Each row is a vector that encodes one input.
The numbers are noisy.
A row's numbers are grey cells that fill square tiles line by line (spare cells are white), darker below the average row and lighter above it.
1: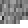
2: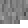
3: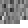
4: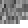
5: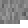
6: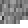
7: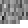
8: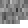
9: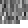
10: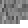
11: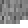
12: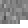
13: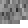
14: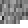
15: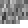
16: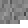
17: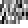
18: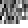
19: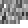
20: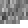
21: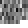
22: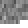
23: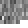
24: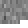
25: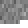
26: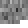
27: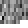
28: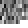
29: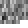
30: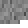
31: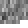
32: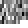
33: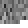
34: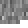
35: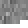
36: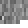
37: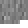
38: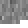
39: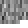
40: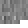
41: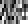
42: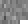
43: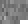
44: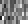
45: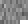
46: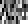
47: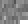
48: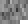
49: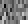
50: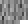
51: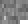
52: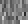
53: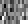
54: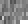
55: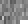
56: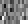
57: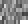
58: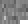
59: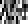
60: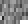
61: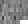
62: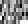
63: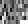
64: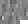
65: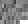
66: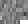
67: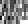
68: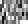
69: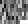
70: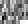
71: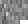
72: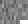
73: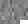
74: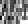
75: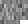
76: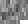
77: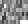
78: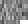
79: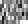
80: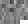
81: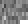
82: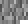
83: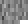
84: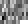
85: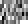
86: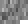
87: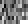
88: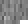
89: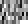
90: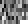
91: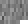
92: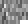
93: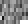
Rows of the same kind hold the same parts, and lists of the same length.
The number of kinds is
4.
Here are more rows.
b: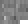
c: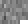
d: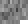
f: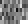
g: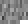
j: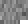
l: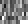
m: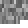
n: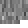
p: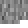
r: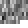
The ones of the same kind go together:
b, l, p
c, g, j, n
d, f, r
m

